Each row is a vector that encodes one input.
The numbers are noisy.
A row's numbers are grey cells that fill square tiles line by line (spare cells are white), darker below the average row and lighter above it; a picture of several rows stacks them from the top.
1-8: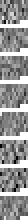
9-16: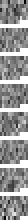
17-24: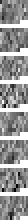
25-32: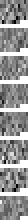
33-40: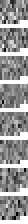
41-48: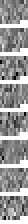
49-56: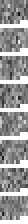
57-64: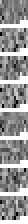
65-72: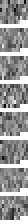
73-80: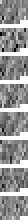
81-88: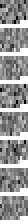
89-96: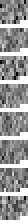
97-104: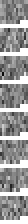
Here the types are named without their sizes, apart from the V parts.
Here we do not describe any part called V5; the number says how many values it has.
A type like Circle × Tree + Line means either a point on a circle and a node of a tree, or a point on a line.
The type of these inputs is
Bool × Circle × List(V5) + List(Line).
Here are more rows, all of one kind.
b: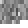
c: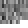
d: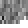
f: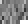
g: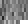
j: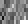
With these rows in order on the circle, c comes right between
b and g.
